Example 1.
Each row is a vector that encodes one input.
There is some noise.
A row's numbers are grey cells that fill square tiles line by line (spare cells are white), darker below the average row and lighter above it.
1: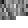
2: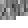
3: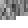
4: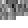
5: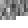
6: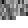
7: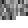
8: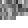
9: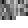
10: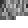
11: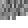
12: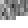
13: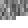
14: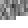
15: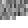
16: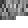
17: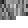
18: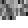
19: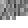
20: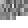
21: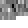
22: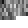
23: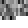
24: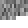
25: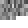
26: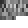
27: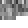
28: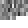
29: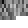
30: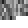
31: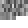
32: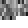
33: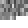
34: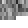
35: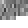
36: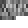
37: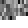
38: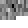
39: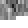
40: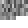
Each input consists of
either a point on a 4-point line, or a point on a 5-point line.
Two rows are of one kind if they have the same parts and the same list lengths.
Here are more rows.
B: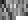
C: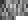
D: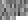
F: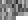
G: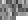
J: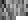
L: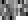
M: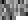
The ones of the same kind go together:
B, C, J, L, M
D, F, G

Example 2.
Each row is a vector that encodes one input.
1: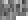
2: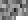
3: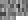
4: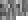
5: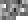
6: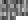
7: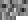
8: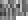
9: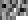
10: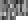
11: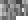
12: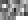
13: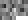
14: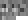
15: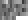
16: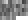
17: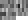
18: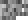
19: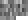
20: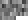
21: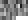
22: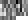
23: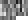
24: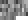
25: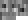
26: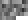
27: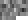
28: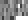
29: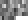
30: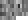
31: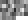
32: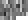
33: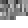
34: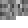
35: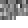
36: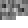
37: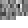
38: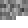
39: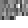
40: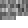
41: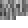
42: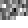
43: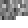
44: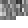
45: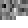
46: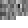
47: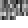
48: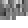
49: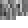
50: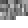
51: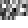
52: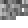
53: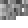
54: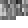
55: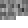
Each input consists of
either one of 5 labels, or a point on a 4-point line.
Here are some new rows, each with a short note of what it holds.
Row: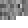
a point on a 4-point line
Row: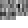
a point on a 4-point line
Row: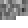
a point on a 4-point line
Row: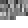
one of 5 labels
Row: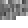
a point on a 4-point line
